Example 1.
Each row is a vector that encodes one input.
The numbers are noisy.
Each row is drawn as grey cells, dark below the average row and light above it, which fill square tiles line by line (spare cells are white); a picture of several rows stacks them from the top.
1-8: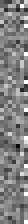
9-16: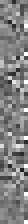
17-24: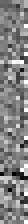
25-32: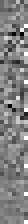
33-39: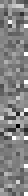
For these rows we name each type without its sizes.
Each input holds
either a label, or a point on each of two lines.
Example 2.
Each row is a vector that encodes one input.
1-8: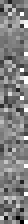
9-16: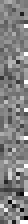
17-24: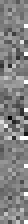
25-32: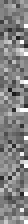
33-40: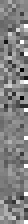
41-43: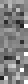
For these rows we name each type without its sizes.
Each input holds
either a point on a circle, or a point on a line.
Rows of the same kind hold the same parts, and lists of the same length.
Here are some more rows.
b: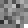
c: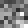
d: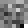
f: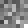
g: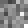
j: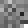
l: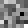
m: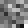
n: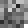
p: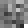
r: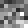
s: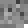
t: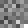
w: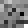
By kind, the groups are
b, d, f, j, l, m, n, p, s, t, w
c, g, r

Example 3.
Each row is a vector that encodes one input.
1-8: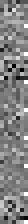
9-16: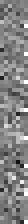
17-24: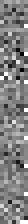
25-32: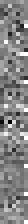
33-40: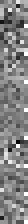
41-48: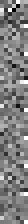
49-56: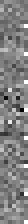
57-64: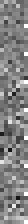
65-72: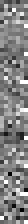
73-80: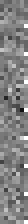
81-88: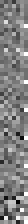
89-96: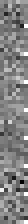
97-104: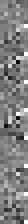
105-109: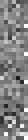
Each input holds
either a point on a 7-point line, or a point on an 8-point line.
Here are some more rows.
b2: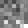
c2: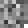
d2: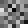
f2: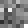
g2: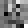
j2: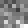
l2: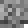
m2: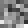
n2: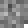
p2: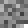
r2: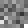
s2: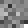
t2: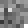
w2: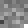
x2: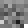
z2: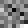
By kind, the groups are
b2, d2, g2, j2, m2, r2, x2, z2
c2, f2, l2, n2, p2, s2, t2, w2

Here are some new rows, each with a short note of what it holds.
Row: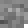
a point on a 7-point line
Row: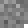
a point on a 7-point line
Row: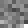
a point on an 8-point line
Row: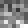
a point on an 8-point line
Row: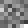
a point on a 7-point line
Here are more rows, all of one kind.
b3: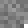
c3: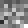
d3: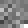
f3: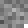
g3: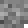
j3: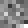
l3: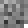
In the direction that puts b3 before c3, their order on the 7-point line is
l3, b3, d3, f3, j3, c3, g3.
